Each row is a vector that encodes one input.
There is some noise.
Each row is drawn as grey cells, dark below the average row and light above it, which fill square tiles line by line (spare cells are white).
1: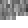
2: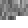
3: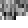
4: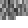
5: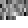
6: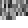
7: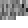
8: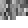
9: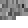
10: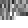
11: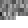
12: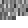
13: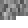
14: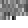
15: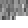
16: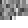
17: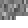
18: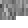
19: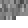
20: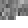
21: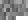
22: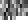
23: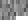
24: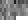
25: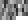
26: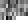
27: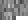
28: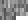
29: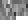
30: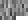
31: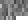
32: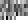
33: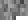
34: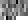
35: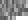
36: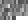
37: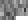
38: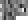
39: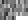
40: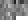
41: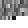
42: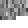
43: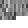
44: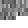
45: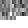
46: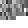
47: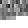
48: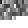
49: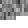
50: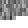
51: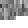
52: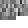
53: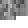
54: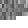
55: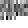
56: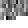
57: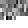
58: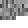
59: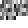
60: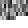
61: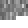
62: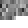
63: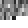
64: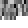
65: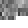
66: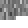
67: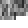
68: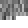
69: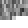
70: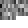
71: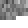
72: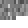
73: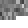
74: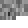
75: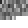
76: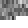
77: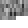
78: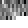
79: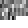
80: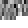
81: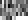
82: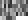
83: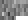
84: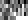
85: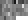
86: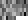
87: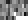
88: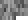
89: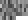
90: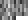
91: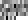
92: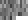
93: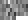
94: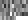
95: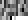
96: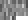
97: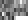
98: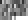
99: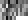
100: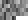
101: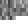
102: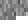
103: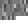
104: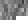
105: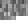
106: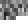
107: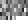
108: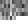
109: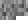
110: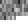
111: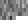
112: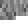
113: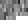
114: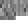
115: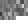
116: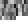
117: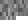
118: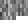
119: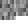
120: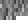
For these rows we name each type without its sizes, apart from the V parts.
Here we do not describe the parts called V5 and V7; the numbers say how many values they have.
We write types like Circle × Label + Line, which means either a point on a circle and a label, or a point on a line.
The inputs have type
(Line + Tree) × V5 + V7.
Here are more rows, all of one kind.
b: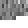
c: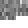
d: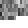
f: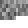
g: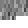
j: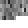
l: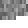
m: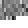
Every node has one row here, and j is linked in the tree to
d.
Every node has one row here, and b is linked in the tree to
m.
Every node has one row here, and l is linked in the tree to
c and g.
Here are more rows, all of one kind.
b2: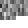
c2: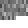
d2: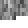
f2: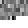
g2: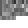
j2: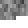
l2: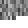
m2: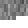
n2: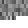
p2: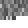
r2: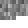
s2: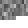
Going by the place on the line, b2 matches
d2 and r2.
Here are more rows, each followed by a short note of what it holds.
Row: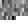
a node of a tree and a value of V5
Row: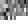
a value of V7
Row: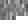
a node of a tree and a value of V5
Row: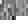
a node of a tree and a value of V5
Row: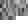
a node of a tree and a value of V5
